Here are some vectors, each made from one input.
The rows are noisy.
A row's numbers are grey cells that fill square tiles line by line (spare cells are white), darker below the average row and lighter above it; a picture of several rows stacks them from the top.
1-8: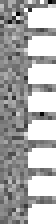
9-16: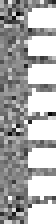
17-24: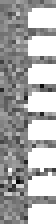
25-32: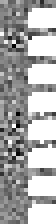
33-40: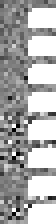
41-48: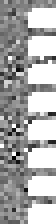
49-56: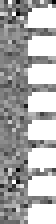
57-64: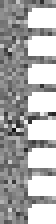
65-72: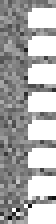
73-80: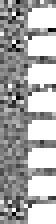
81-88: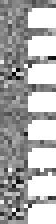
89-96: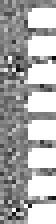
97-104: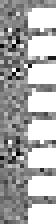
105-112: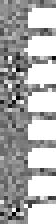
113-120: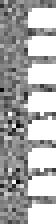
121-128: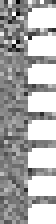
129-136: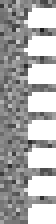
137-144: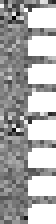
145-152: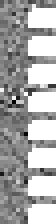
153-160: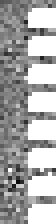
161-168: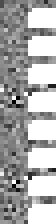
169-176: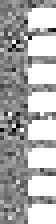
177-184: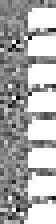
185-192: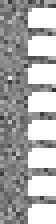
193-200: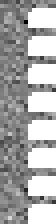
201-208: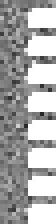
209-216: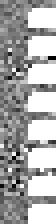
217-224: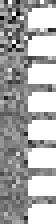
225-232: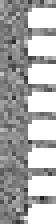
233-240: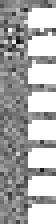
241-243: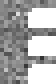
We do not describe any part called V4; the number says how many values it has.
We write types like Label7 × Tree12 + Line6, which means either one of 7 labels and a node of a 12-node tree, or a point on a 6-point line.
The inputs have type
Bool × Label6 + Line6 × List3(V4).
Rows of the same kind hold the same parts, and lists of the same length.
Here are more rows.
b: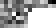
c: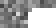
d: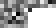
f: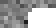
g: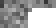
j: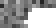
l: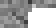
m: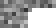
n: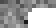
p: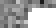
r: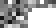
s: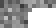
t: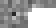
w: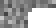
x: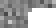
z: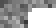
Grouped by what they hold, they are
b, d, r
c, j, w, x
f, g, n, s, z
l, t
m, p

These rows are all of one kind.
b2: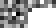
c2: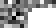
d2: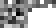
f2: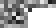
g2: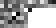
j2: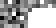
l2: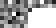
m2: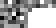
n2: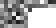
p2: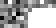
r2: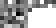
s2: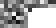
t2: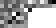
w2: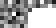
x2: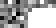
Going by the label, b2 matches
g2, l2, t2 and w2.
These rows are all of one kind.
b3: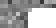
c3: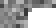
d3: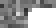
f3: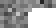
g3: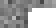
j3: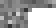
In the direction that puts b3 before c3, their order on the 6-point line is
b3, f3, g3, j3, d3, c3.
